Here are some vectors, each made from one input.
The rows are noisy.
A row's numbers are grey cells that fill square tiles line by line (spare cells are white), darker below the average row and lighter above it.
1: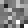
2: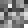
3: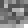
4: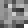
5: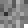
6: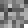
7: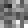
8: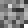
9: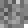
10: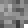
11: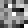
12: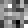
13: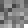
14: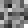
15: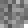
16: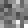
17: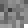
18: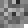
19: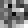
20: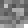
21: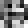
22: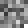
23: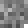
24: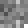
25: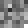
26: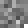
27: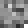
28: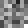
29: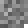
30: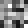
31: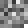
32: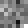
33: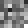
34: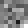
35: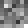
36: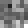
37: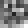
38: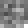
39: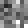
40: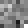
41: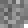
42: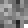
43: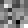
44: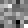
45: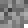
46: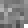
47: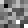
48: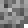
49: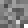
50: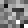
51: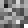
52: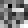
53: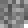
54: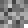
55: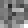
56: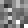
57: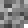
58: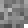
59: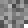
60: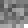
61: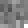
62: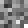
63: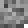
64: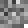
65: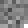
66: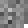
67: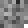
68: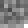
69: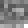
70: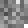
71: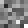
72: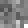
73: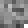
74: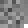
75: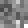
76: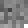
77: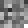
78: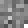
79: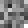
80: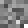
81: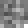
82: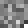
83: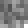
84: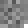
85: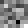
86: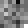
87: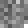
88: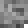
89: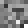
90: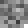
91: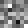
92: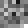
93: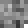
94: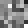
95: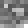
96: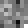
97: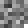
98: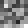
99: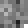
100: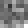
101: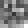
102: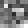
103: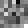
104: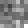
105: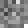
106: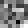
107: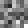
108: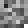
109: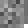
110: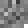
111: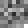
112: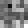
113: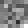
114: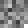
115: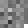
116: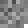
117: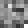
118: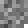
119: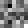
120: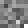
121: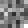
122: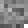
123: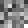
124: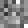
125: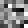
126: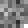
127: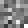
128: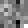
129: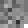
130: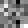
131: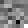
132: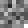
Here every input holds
a point on a 6-point line and a true/false value.
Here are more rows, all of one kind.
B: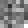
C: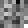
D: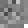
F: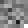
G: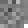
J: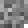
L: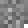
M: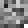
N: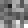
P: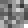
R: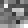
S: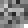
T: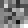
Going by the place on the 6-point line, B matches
D, G, J and M.
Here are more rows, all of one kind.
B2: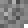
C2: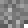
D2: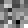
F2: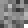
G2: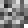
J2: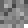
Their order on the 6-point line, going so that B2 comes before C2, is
G2, D2, F2, B2, C2, J2.
